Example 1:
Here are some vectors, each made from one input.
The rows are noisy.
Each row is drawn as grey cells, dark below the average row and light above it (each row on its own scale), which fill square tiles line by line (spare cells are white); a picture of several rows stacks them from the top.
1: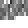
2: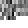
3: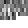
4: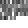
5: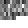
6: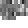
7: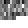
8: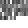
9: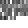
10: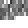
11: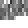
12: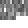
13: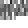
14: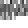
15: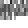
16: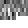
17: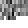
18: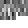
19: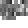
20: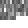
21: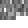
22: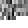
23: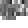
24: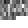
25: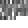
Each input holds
three true/false values.
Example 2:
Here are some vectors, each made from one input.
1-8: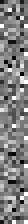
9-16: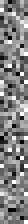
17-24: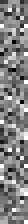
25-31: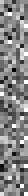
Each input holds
a point on a 6-point circle.
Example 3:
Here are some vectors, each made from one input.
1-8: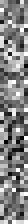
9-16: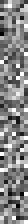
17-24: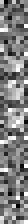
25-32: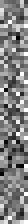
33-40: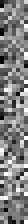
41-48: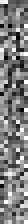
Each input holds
one of 8 labels.
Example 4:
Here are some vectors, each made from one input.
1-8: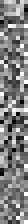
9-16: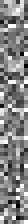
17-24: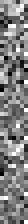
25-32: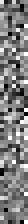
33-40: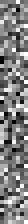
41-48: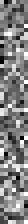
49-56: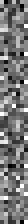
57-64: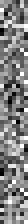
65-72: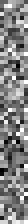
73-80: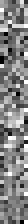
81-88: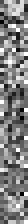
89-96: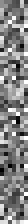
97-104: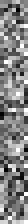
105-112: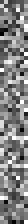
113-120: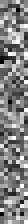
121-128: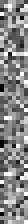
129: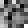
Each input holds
one of 8 labels.
